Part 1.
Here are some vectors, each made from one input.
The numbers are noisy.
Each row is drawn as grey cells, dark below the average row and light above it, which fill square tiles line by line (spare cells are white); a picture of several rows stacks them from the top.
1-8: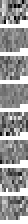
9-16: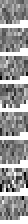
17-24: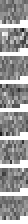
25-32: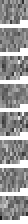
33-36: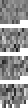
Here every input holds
a point on a 5-point line.
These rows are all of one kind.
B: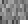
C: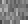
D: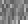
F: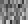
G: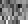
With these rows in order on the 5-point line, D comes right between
B and C.
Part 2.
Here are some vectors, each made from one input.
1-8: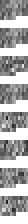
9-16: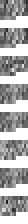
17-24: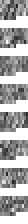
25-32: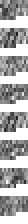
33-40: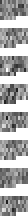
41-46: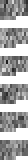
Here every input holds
a point on a 9-point circle.
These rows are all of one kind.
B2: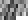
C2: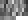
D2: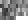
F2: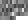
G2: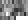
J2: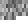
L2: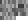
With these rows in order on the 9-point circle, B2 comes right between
D2 and J2.
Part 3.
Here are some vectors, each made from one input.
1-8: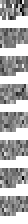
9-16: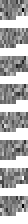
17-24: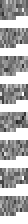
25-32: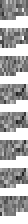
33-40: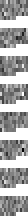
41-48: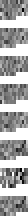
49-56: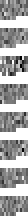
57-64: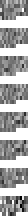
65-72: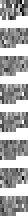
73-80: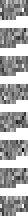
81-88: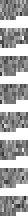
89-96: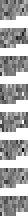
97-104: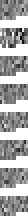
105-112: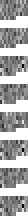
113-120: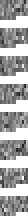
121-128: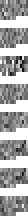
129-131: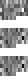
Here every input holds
either a point on a 9-point circle, or a fixed value.
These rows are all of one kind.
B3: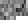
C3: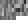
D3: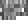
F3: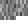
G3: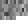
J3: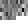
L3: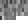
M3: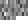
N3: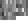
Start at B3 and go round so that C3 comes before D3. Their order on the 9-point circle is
B3, C3, L3, J3, G3, F3, D3, N3, M3.
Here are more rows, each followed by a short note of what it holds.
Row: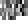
a fixed value
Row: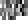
a fixed value
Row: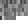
a point on a 9-point circle
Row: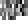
a fixed value
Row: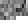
a point on a 9-point circle
